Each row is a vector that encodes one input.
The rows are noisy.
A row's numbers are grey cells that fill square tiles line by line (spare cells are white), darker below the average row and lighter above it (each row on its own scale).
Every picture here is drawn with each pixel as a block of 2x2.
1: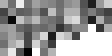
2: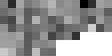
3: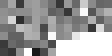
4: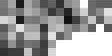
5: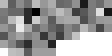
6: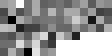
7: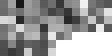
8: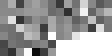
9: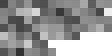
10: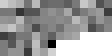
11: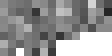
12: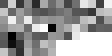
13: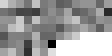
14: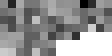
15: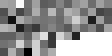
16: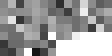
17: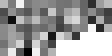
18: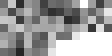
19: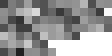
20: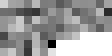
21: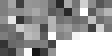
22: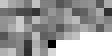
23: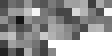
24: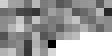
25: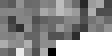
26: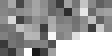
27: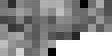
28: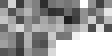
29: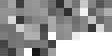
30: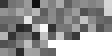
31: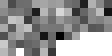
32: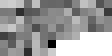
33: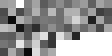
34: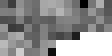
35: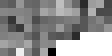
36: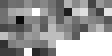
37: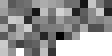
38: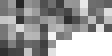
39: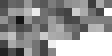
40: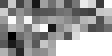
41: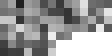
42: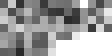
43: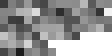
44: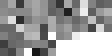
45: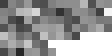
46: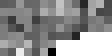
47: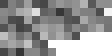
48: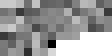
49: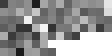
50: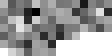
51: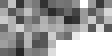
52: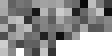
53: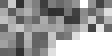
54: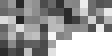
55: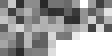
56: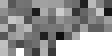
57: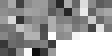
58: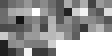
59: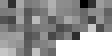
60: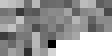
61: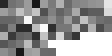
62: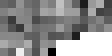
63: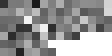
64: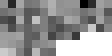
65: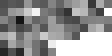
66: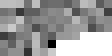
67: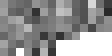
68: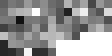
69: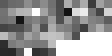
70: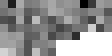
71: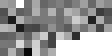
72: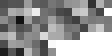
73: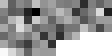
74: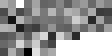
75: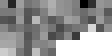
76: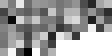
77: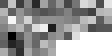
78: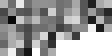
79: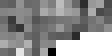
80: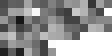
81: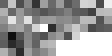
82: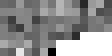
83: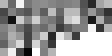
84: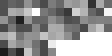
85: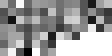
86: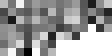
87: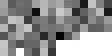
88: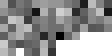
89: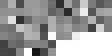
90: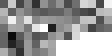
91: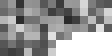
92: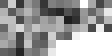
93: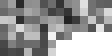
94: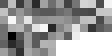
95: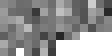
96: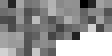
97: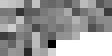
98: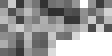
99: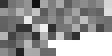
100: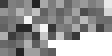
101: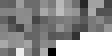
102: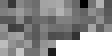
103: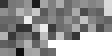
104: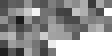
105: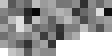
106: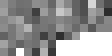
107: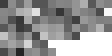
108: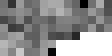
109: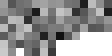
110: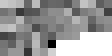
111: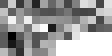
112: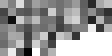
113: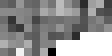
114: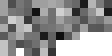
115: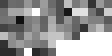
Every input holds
a true/false value, together with either a point on a 4-point line, or a point on a 5-point line.
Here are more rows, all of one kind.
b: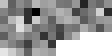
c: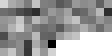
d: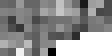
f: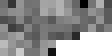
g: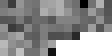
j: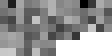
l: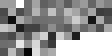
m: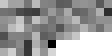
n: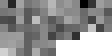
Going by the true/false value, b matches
c and m.
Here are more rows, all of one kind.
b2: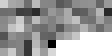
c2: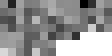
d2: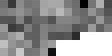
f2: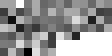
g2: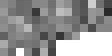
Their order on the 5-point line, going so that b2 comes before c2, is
f2, b2, c2, d2, g2.
